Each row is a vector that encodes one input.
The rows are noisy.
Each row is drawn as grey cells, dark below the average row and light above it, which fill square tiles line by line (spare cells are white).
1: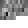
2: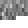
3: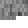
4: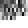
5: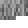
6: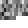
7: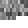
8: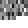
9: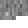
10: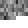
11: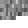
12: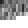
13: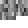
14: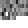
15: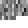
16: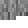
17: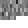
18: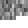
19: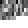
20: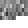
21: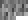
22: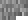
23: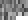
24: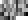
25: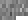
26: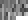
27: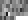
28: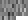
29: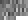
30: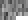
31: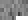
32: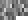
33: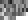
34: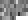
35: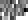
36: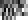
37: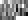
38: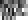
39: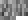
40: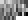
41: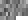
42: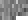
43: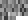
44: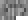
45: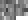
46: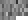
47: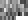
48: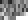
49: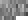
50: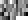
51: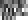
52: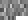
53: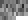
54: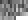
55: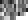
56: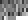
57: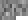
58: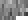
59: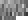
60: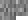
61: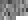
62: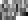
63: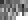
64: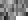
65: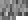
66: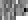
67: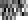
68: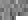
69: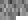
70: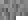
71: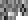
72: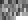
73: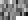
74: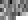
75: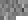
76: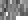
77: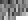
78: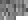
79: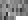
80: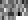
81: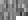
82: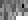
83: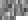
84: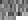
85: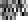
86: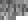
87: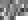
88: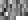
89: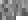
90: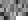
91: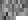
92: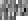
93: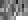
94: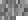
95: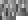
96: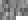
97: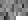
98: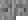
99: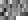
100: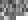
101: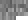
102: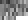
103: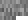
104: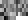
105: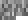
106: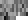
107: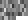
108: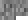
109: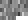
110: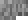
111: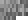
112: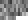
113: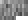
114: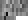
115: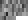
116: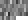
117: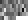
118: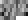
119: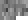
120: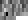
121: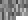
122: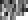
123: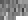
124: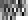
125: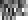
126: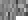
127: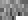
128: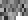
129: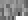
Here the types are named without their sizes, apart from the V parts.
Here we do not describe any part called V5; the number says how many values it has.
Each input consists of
a list of items, each a point on a line and a value of V5.
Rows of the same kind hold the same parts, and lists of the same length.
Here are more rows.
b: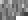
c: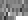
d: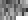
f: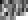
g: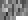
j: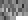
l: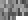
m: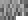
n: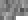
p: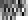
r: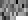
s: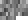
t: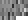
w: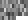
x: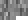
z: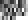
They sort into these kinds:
b, d, n, s, t, w, x
c, f, g, j, r
l, m
p, z

